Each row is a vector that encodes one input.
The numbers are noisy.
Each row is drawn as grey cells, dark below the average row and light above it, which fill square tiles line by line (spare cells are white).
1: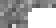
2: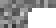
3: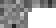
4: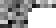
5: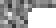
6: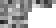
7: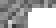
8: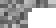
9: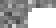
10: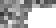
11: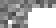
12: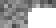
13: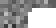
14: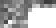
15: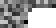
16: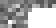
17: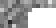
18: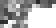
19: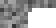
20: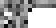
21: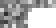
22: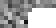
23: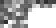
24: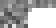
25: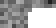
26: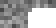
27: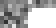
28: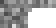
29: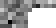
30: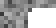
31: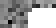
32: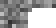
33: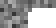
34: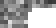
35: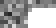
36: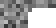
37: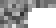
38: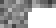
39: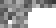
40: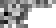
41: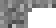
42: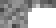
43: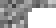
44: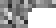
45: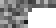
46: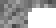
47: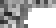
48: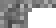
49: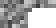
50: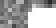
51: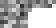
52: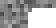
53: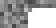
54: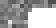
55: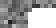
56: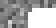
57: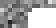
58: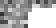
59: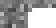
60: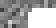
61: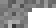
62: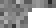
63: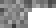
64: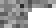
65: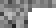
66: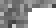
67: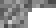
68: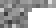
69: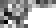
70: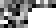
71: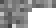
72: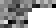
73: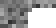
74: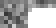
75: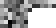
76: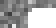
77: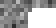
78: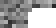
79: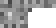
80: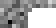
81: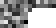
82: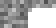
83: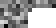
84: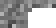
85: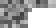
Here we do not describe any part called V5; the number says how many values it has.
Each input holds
a point on a 6-point line, together with either a point on a 4-point line, or a value of V5.
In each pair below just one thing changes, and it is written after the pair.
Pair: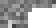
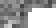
the value of V5
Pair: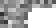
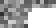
the place on the 6-point line
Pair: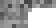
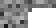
the value of V5
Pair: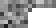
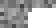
the value of V5
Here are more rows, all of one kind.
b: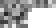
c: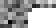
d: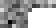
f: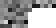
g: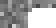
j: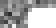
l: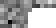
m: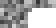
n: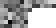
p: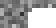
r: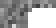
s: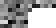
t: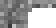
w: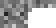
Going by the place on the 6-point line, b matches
c, d and l.
